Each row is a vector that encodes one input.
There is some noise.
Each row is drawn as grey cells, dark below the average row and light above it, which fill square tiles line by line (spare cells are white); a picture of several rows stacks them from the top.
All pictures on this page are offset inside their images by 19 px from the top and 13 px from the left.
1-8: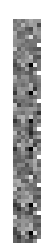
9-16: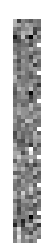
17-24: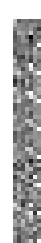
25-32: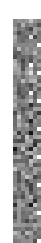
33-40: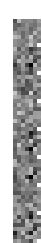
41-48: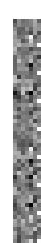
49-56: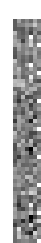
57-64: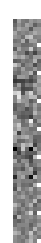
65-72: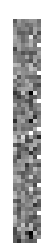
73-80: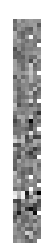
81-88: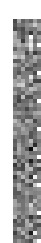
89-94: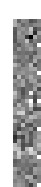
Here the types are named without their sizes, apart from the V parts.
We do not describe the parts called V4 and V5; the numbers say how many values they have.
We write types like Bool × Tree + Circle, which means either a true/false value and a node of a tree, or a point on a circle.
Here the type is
Bool × Line × Line × V4 + V5.
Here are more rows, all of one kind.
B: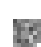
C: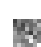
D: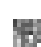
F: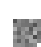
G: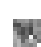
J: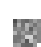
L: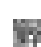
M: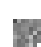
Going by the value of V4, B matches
L and M.
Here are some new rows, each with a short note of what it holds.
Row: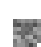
a point on each of two lines, a true/false value and a value of V4
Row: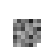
a value of V5
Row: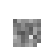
a point on each of two lines, a true/false value and a value of V4
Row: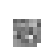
a point on each of two lines, a true/false value and a value of V4
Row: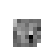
a value of V5
